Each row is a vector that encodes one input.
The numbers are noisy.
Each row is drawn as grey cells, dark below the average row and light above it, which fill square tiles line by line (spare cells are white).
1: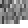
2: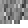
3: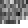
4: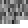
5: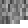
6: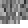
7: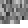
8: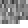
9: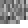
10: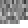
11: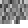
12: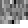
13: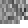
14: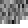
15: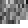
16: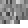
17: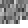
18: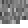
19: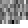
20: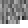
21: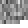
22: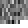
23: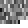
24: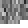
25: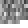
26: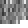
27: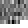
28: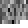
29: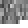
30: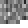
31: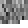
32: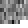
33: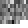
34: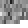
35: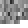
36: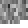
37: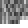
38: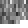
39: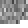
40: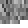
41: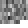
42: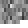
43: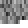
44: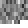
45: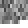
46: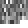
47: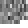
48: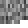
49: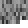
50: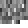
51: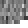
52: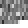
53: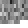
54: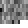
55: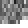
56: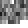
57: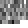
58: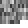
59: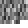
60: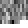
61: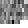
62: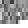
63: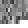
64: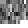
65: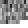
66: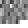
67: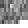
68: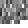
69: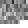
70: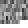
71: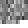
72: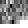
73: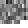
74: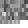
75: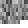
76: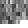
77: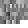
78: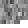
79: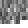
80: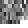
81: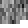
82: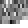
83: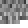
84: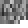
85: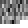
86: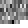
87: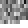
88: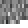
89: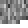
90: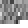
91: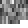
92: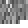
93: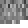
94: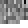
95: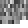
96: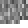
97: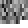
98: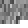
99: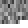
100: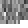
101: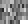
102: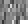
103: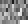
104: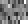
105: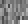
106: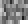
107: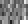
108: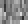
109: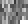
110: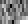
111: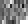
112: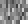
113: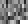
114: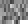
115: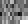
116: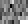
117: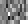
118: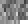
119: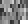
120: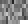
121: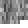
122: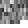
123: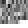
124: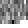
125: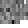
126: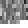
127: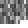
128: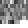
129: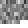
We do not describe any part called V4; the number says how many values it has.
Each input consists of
a point on a 7-point line and a value of V4, together with either one of 6 labels, or a point on a 6-point line.
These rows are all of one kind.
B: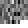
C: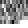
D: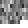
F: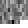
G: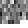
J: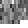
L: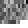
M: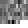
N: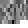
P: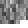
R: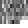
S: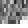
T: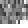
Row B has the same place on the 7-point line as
F, L, N and P.
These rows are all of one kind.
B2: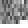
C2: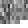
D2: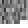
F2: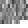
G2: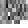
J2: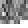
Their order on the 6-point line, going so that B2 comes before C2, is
G2, F2, D2, B2, C2, J2.
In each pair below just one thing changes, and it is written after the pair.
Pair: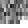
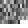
the label
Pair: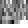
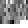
the place on the 7-point line
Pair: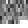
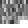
the place on the 7-point line
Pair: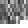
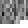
the value of V4
